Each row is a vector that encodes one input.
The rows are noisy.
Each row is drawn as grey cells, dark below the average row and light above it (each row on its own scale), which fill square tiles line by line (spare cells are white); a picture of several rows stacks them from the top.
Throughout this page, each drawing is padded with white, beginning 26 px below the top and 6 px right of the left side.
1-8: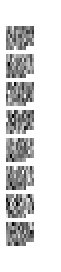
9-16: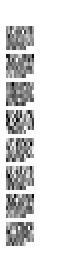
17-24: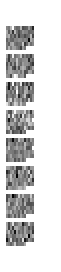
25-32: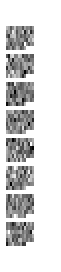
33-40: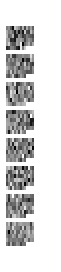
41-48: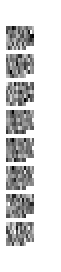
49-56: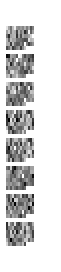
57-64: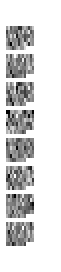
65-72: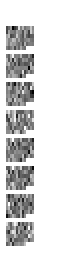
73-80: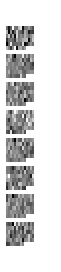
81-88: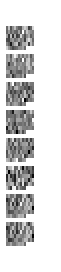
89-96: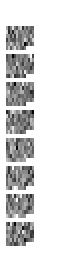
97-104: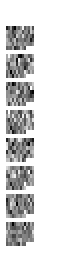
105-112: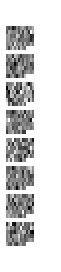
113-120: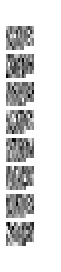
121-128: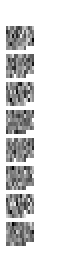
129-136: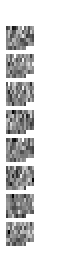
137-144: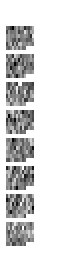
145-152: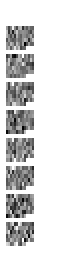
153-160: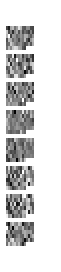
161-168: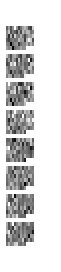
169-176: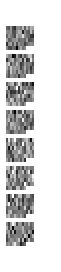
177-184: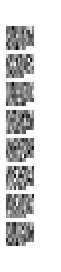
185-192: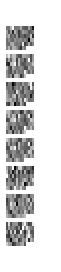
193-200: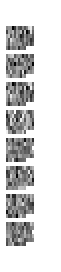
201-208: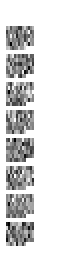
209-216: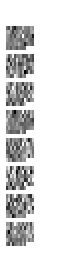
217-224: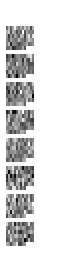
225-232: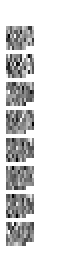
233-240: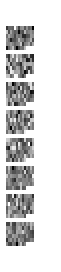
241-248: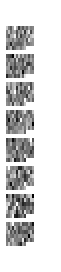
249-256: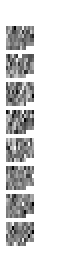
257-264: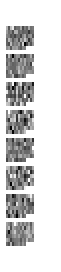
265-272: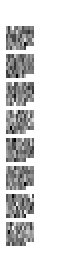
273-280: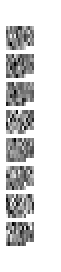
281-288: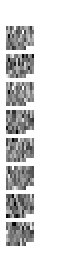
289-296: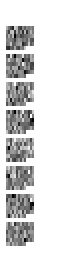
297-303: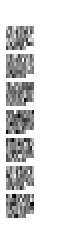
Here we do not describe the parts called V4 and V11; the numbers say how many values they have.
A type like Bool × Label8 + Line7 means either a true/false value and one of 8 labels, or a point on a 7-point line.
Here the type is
Bool × Line9 × Line9 + (Tree9 + V4) × V11.
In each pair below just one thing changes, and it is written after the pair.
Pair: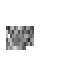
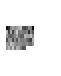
the value of V11
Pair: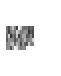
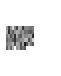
the value of V11
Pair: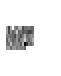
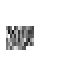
the value of V11
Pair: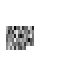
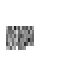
the value of V11
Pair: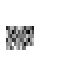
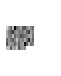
the node of the tree
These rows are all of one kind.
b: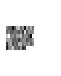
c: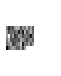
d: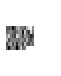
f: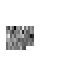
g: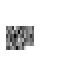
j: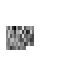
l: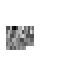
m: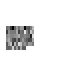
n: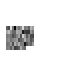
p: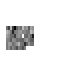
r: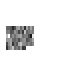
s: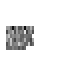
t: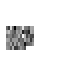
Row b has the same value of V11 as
c, f and r.
